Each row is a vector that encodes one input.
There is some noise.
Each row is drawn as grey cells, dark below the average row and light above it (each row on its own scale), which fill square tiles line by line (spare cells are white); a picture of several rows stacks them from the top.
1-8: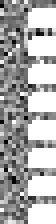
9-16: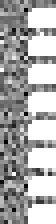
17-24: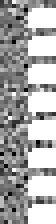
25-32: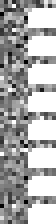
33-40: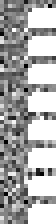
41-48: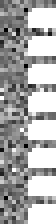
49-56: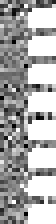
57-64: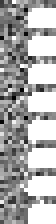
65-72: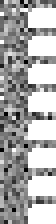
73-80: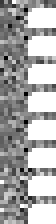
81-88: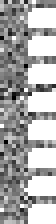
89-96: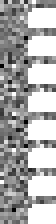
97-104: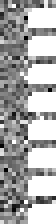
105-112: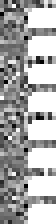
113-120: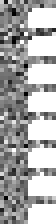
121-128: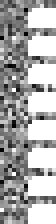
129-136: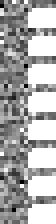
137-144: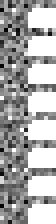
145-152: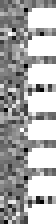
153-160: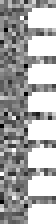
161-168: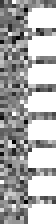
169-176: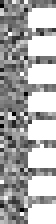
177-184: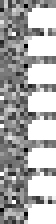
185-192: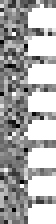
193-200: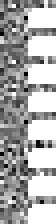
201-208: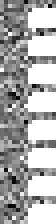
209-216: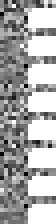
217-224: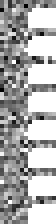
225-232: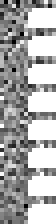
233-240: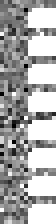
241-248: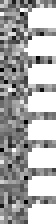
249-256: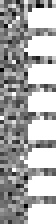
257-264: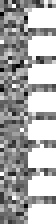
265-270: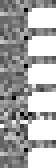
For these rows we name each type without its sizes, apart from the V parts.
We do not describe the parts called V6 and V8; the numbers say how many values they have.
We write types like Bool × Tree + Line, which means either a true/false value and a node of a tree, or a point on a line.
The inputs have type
List(Line) + V6 × V8.
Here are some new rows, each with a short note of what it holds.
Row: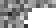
a value of V6 and a value of V8
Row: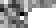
the empty list
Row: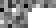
a list of one item
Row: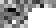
a value of V6 and a value of V8
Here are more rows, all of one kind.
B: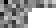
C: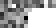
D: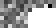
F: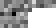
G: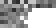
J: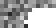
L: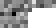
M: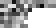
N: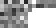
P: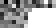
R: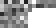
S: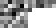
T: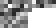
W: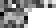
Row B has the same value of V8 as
C, P and W.
